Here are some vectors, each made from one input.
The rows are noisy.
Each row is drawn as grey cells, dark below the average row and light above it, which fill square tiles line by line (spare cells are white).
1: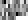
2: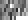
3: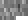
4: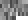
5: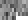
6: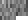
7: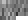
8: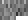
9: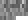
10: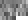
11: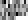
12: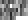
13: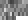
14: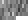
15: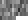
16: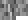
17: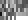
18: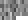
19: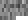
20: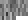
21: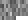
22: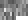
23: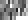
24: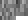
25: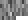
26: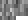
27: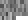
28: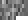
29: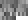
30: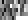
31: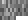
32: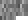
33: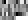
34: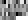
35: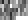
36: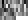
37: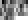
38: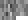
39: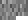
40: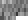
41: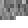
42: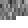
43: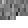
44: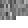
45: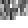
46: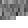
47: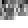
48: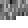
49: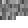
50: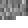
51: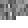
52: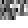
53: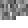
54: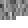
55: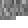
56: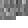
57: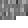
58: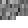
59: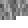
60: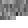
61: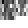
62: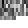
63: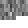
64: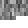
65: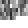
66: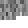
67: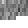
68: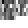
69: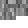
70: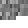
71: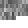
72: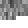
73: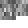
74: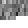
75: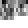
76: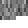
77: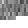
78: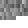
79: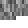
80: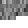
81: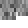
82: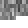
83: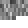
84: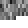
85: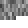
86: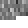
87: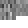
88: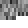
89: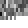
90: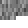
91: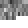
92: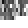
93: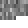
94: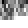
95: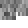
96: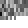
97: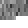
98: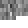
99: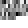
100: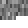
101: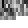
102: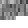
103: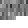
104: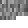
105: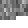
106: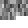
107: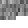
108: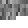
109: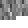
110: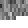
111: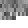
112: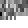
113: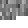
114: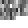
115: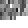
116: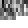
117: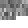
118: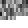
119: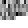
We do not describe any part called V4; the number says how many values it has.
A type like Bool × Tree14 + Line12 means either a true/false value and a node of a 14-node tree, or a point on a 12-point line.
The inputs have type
Bool × V4 + List2(Line5).
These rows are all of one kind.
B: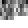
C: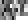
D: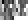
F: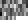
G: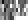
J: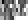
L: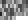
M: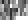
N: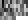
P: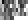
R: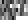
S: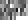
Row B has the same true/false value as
F, L and N.
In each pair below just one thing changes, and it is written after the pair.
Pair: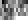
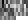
the value of V4
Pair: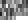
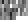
the true/false value
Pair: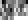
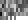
the value of V4
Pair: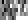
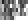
the value of V4
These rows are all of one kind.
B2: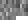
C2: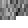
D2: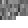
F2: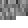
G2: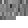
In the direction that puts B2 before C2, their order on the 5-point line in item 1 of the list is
F2, B2, G2, C2, D2.
